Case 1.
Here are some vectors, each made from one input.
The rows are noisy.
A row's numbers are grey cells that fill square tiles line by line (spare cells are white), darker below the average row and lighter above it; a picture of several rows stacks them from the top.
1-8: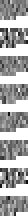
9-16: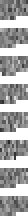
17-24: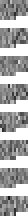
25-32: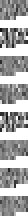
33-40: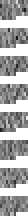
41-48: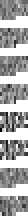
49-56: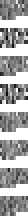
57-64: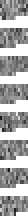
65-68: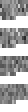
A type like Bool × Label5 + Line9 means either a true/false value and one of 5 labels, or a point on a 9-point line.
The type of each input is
Tree9 + Unit.
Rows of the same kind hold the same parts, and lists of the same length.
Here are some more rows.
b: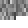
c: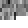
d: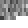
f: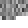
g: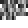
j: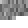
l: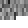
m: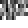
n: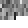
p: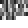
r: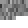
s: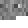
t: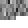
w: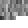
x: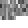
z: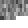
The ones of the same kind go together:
b, c, d, f, j, l, n, r, s, t, w, x, z
g, m, p

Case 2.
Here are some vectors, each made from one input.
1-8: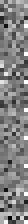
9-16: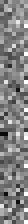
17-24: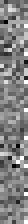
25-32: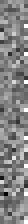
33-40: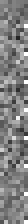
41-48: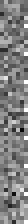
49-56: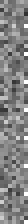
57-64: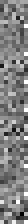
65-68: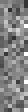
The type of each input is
Label12.
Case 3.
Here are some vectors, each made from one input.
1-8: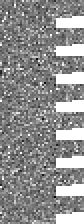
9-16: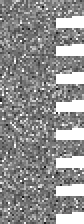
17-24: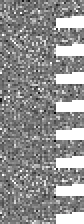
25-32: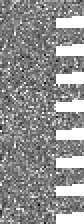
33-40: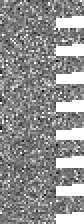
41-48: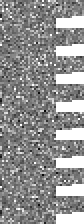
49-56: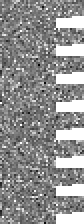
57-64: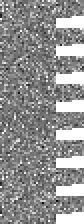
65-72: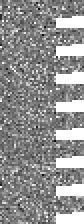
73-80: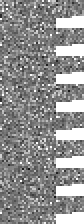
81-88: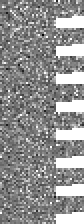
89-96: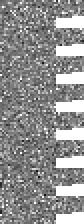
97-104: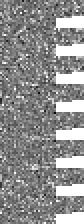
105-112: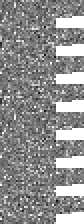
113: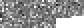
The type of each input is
Line15.
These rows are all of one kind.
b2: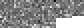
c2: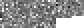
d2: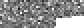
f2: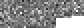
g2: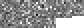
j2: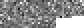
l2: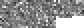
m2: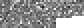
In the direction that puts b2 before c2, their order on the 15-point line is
l2, j2, d2, f2, b2, g2, m2, c2.
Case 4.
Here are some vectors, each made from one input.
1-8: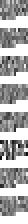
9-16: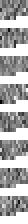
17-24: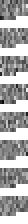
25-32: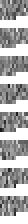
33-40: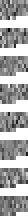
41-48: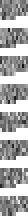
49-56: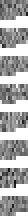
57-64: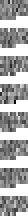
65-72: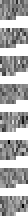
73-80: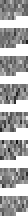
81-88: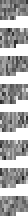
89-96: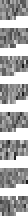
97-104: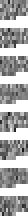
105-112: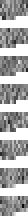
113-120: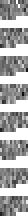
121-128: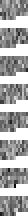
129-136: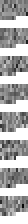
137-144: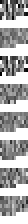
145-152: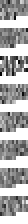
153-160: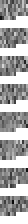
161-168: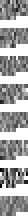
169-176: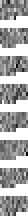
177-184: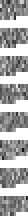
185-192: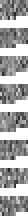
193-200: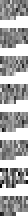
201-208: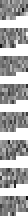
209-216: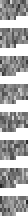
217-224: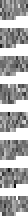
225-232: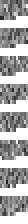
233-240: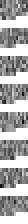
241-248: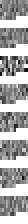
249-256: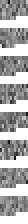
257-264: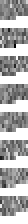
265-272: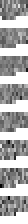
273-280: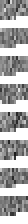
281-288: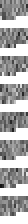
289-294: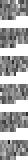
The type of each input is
Tree10 + Unit.
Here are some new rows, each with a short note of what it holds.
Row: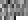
a node of a 10-node tree
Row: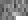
a node of a 10-node tree
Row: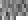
a node of a 10-node tree
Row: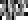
a fixed value
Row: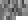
a node of a 10-node tree
